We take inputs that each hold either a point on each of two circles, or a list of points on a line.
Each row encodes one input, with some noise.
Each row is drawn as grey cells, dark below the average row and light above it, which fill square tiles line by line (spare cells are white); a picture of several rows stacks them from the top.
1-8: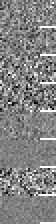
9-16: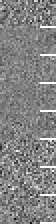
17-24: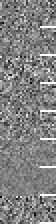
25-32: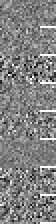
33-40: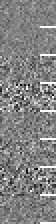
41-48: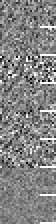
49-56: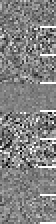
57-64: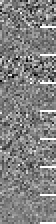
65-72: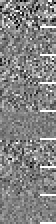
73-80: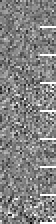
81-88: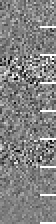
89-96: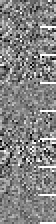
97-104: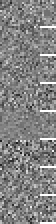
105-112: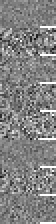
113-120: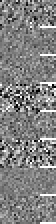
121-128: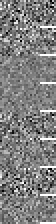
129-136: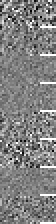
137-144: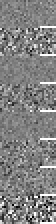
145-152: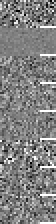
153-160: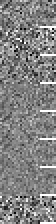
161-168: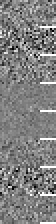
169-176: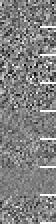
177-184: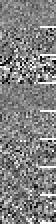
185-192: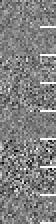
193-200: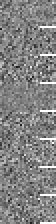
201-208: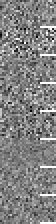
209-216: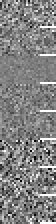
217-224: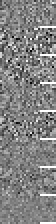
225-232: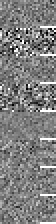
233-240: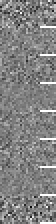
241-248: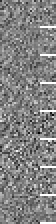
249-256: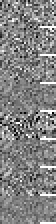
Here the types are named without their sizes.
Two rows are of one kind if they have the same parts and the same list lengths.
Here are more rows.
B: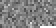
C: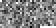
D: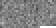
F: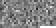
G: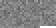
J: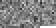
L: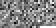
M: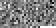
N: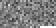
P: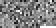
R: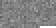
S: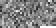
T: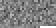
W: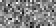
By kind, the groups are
B, D, F
C, L, P, W
G, N, R, S, T
J
M

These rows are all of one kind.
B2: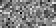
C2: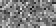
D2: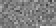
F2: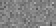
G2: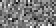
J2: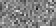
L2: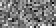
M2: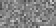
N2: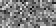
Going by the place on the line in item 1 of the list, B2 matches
G2 and N2.
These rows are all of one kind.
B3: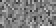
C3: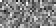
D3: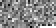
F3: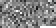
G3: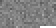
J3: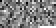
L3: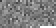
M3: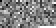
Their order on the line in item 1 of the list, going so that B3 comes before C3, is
F3, D3, J3, M3, B3, G3, L3, C3.
